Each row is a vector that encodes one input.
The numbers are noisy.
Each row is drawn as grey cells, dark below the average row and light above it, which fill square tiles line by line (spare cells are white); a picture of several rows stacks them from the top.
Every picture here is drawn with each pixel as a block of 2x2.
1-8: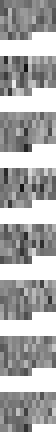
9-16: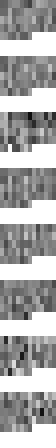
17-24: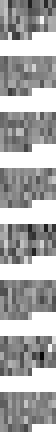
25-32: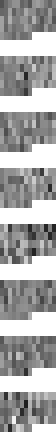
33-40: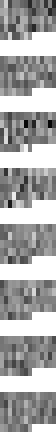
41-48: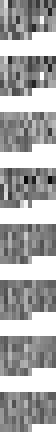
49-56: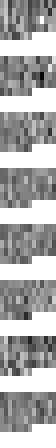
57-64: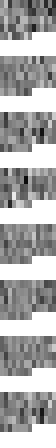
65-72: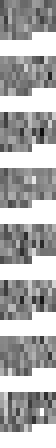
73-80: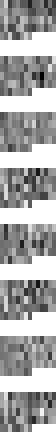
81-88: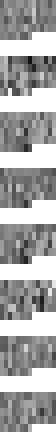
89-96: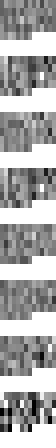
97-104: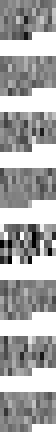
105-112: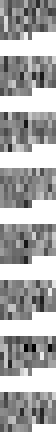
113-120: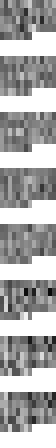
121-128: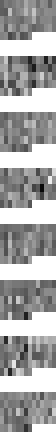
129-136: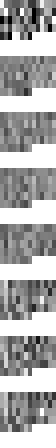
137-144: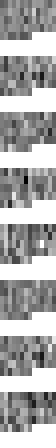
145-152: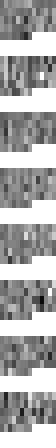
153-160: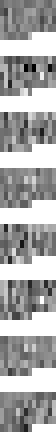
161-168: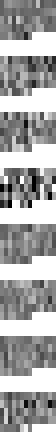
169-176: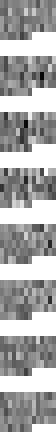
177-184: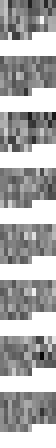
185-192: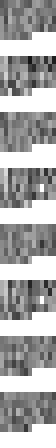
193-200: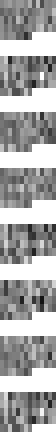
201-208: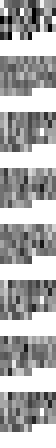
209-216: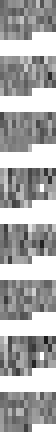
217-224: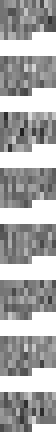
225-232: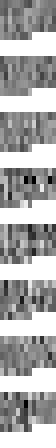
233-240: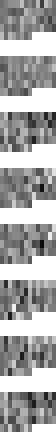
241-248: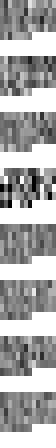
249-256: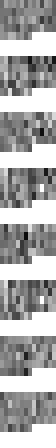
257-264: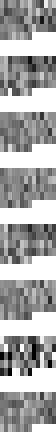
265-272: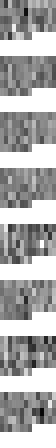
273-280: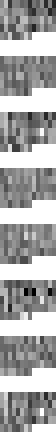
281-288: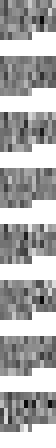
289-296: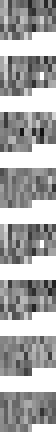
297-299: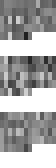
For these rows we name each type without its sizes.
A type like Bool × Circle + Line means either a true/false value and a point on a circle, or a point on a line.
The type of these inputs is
List(Bool × Label + Line).
